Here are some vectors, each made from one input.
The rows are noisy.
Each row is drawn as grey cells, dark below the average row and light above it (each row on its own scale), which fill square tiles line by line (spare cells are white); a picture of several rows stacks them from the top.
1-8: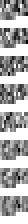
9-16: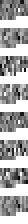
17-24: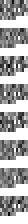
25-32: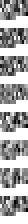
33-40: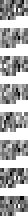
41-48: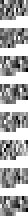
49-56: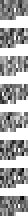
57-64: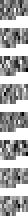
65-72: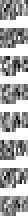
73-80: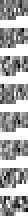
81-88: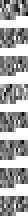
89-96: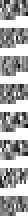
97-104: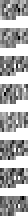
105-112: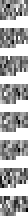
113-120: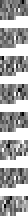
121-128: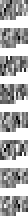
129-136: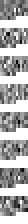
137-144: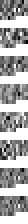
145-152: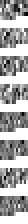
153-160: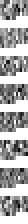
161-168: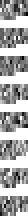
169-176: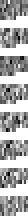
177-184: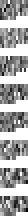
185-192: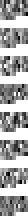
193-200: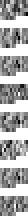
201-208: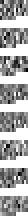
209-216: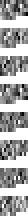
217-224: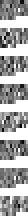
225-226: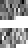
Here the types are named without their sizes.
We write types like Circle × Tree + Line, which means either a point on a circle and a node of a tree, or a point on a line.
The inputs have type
Bool × Bool × Bool × Bool × (Circle + Unit) + List(Line).
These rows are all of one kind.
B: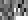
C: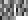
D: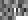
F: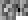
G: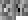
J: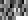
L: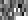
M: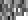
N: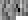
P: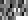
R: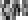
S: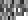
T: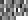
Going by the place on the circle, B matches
J, L, P and R.
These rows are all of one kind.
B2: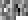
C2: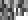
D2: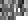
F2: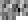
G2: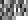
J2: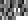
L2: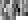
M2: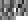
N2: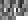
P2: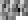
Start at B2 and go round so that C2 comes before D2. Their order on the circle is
B2, P2, G2, F2, C2, D2, L2, J2, M2, N2.
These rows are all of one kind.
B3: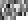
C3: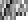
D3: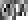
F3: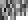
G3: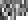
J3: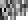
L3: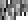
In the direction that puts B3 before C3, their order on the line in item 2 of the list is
G3, B3, J3, F3, L3, D3, C3.
